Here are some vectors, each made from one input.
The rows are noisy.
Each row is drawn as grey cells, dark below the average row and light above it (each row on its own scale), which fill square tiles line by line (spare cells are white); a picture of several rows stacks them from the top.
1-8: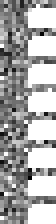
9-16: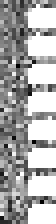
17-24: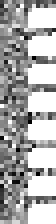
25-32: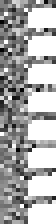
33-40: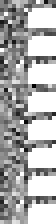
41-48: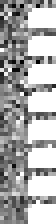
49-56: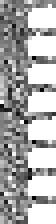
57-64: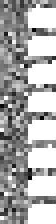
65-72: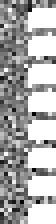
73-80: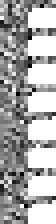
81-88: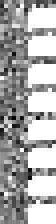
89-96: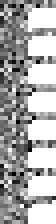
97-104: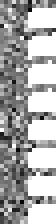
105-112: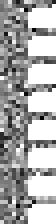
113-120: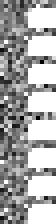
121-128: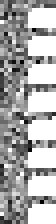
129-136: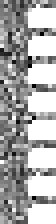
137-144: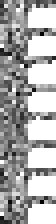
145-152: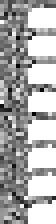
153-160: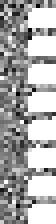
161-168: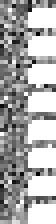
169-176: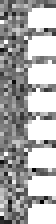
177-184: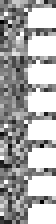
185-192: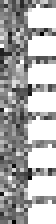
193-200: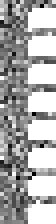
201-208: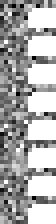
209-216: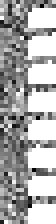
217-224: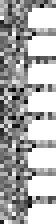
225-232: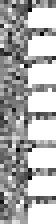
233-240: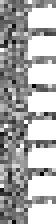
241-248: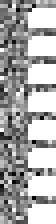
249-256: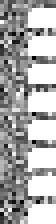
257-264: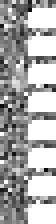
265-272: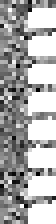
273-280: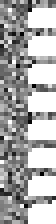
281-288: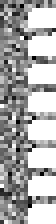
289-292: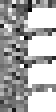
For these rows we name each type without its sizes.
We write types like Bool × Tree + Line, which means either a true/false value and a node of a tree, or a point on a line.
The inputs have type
Label.
